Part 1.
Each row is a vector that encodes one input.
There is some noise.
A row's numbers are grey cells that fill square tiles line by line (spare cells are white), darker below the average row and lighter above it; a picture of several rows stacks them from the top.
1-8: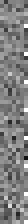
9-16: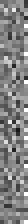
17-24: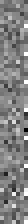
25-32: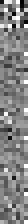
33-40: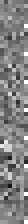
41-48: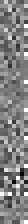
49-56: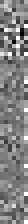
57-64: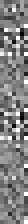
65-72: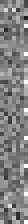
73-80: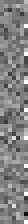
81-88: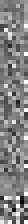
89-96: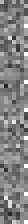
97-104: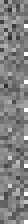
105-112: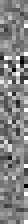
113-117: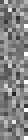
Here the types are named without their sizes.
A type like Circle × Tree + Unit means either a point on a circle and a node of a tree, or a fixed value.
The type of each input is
List(Line).
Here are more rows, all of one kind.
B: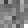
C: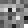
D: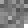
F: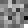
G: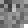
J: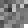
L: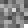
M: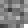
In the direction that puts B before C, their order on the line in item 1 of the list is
M, D, B, G, J, F, C, L.
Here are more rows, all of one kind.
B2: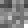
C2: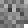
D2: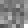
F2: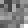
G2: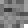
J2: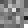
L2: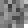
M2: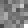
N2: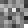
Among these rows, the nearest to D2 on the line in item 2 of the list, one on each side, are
J2 and N2.
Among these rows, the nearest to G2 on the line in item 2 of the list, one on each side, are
F2 and L2.
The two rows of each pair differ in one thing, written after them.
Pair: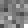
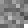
the place on the line in item 2 of the list
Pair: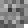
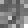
the place on the line in item 2 of the list
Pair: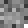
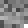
the place on the line in item 2 of the list
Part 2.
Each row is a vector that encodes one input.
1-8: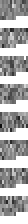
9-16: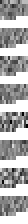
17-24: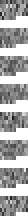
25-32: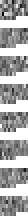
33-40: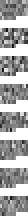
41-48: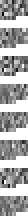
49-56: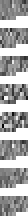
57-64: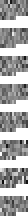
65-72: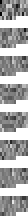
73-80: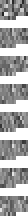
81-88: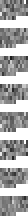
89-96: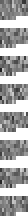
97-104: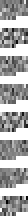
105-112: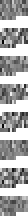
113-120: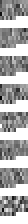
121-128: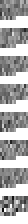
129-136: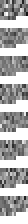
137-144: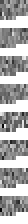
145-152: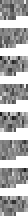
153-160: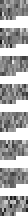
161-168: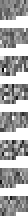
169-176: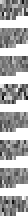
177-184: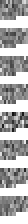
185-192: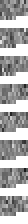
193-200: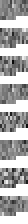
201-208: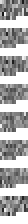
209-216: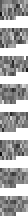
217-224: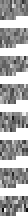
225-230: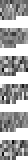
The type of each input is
Bool × Bool × Bool + Line4.
